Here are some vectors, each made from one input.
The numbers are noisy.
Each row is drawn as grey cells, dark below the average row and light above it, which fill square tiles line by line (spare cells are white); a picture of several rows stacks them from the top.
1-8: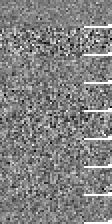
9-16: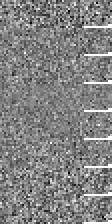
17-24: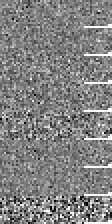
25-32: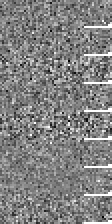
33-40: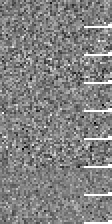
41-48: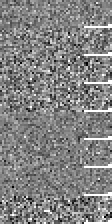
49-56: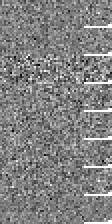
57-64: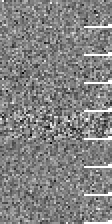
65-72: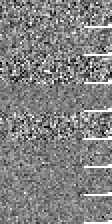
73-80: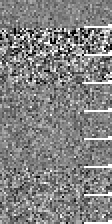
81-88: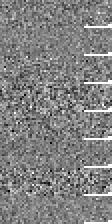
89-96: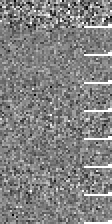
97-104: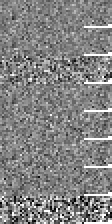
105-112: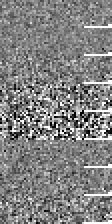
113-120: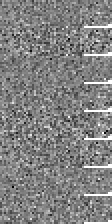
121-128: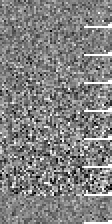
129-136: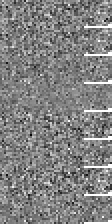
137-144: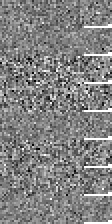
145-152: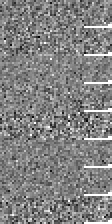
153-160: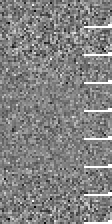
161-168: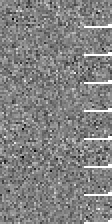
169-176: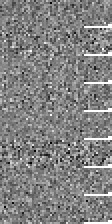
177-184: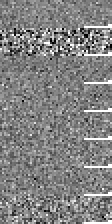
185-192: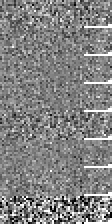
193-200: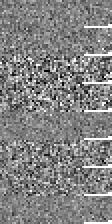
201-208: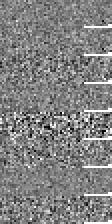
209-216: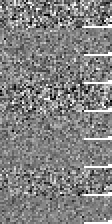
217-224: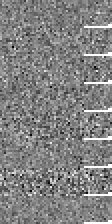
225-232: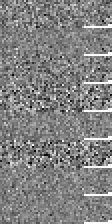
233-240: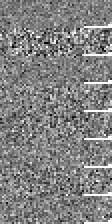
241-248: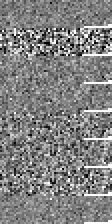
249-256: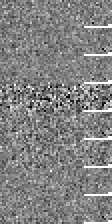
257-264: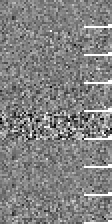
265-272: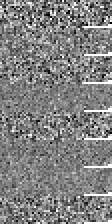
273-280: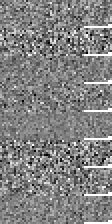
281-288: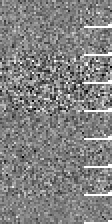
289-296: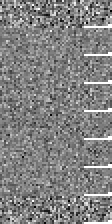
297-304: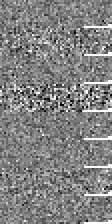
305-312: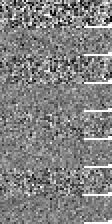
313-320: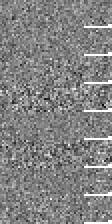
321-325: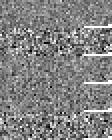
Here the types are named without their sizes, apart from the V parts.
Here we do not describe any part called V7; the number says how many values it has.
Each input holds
a point on a circle and a point on a line, together with either a node of a tree and a true/false value, or a value of V7.
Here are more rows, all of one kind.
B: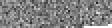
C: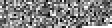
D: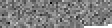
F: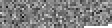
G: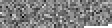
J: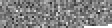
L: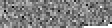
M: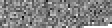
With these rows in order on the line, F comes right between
B and M.
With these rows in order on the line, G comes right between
B and L.
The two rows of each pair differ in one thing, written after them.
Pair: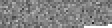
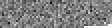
the place on the circle
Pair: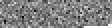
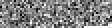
the value of V7
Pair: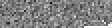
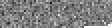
the value of V7
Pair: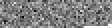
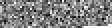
the place on the line
